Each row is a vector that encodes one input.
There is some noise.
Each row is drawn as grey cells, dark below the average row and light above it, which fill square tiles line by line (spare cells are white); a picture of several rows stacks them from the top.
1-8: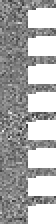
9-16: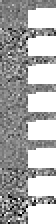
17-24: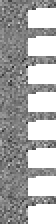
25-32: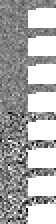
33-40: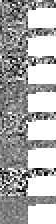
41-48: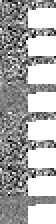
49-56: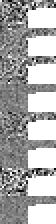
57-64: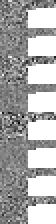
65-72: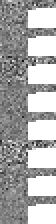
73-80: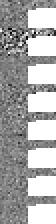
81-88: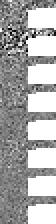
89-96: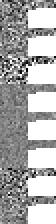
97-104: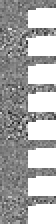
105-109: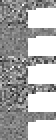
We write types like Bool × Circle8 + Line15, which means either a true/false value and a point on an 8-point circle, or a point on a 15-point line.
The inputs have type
List3(Circle5).
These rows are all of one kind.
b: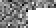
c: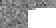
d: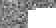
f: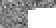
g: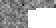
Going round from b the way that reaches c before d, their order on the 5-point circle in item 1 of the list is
b, c, g, d, f.
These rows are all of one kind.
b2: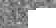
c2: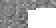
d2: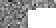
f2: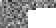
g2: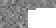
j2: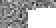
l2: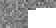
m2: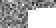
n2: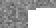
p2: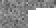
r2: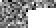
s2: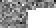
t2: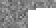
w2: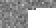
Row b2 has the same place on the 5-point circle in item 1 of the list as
c2, j2 and n2.
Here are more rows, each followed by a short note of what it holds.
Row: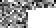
the empty list
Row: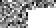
a list of one item
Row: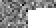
a list of two items
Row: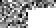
a list of one item
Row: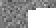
a list of three items
